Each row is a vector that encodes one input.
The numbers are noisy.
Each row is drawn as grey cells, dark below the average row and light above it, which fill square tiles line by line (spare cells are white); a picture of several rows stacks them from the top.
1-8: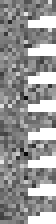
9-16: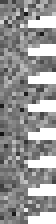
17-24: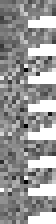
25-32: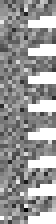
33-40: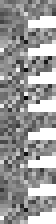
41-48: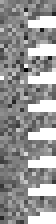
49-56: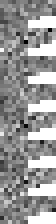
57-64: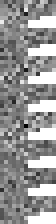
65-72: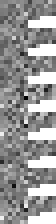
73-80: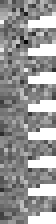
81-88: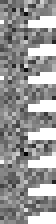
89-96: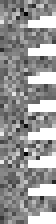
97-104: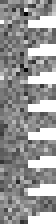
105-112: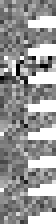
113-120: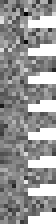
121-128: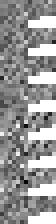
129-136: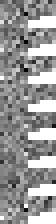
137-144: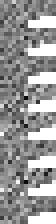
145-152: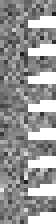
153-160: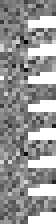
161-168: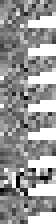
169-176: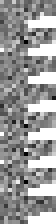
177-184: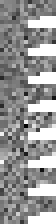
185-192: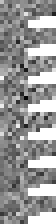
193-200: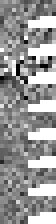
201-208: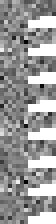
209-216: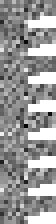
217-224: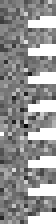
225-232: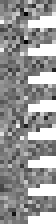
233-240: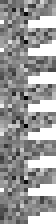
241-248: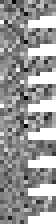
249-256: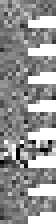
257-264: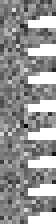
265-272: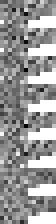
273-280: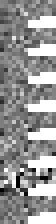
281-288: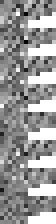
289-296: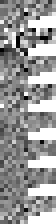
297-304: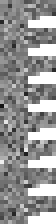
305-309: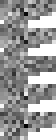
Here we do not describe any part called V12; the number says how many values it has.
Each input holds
a list of up to two items, each one of 4 labels and a value of V12.
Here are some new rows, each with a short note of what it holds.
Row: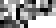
the empty list
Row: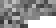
a list of two items
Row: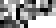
the empty list
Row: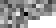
a list of one item
